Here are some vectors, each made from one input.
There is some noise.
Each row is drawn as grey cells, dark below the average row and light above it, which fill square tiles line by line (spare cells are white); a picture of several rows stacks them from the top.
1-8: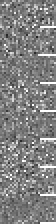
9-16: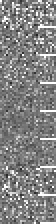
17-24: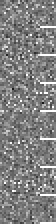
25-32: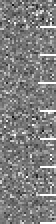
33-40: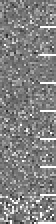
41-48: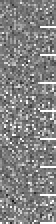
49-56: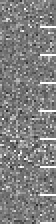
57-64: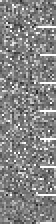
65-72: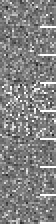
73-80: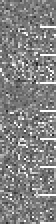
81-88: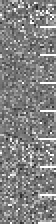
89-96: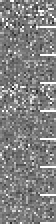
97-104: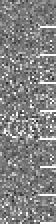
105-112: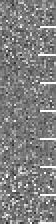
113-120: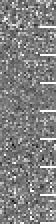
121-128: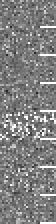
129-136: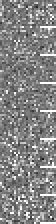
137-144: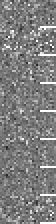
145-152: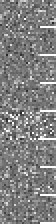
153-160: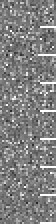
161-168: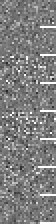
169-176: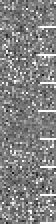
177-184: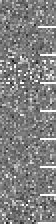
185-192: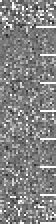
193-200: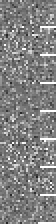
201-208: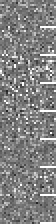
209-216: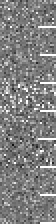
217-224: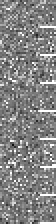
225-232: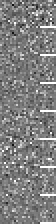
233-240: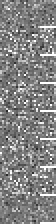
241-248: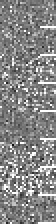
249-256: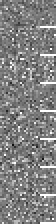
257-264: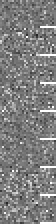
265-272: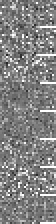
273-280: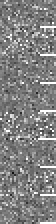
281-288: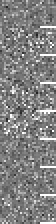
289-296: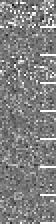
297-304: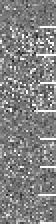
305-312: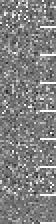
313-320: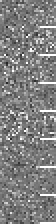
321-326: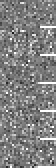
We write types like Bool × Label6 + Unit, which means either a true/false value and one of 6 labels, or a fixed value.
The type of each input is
List2(Line12).
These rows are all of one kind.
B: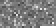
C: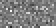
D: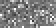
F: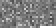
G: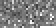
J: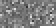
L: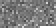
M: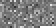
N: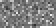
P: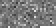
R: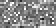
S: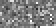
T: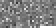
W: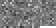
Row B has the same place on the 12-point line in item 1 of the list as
D, J, P and R.
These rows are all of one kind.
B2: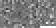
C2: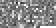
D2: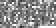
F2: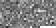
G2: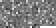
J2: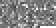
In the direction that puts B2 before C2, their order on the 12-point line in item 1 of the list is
D2, J2, B2, C2, F2, G2.
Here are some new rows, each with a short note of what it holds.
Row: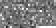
a list of one item
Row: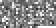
a list of two items
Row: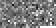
the empty list
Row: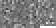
a list of two items
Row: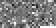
the empty list
